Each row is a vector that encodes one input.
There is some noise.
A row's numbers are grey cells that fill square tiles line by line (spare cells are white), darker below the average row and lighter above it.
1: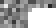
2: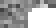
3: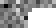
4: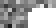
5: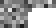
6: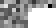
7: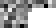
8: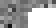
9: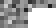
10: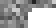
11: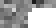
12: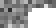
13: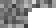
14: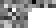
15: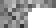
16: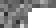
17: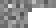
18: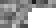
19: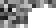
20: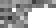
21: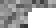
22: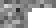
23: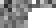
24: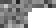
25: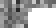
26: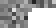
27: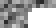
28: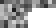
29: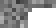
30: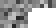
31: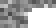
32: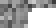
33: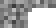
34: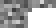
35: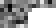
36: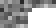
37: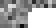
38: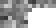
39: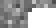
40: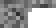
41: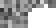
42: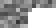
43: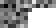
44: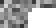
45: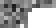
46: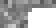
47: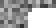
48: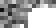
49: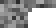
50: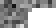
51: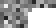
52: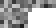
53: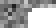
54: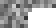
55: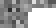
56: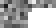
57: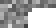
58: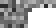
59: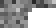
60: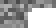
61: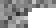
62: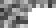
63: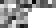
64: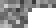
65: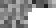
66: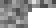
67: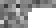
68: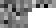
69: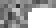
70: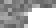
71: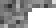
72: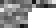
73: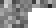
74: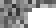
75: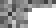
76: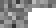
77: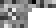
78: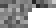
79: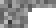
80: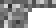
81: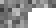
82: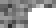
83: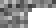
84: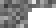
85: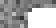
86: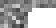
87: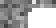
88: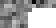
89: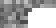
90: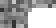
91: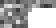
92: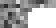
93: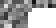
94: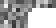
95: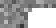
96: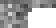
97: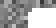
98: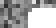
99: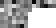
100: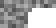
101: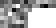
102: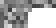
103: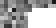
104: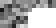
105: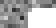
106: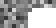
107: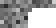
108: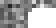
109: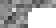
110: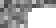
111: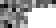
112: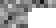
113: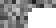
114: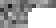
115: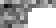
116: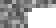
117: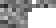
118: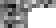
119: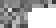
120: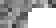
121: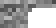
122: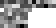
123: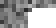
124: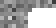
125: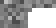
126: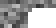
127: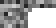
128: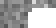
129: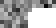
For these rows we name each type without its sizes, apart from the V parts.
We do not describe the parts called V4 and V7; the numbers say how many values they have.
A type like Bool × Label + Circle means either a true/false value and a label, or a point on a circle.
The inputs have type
(Bool × V4 × V7 + Unit) × Label.
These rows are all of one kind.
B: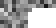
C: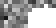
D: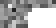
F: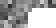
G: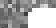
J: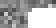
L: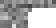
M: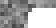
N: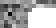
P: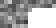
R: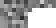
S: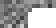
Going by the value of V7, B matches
J, L and P.
